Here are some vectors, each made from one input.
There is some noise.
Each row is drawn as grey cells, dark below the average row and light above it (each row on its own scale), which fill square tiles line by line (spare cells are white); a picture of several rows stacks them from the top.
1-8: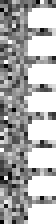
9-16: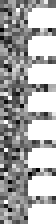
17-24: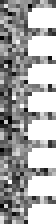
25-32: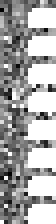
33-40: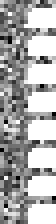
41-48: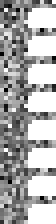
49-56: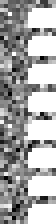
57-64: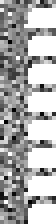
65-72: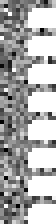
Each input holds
a list of up to two points on a 4-point line.
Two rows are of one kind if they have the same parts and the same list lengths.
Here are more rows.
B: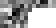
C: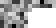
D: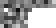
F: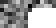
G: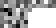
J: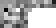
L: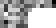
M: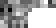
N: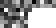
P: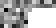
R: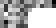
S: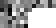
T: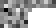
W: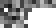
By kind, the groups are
B, C, D, P
F, G, M, N, S, T, W
J, L, R

